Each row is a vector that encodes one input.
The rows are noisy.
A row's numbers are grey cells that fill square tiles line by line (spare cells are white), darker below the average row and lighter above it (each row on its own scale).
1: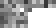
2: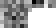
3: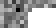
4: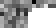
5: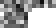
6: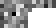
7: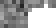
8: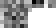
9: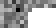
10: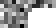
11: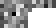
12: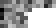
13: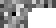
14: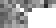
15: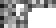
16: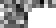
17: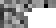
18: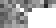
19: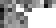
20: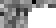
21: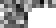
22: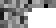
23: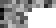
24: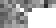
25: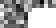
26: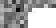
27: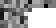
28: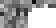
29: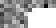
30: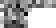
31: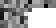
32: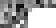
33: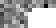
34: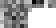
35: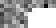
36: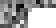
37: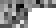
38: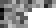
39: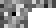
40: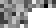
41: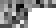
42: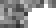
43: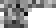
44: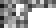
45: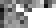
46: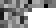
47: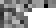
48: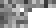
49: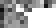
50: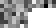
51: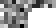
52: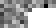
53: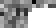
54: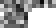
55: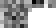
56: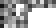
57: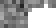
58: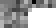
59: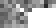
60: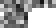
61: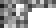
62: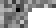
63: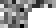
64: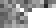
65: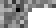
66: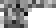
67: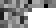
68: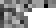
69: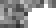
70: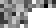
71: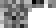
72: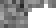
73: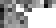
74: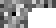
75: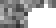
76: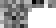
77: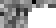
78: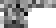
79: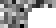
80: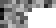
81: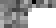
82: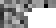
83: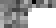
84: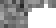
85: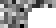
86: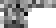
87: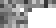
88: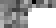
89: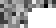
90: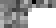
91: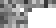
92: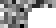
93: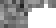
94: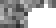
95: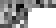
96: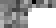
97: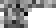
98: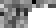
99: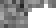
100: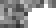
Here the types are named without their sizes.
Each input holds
either a label, or a point on a line and a true/false value.
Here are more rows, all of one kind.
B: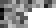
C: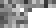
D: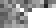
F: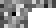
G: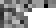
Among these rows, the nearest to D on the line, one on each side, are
C and G.
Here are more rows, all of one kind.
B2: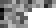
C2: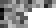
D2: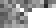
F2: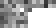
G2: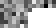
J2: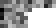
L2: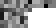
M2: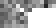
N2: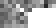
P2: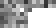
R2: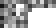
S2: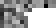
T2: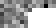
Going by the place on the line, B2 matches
C2, J2 and L2.
